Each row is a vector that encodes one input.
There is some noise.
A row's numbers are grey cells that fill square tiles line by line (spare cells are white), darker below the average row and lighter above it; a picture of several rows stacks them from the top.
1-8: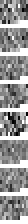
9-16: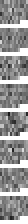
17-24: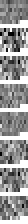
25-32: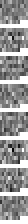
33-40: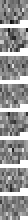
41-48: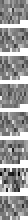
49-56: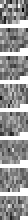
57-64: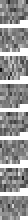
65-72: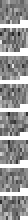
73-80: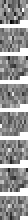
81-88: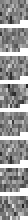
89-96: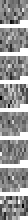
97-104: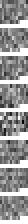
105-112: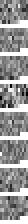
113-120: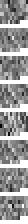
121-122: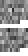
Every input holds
a point on a 10-point circle.
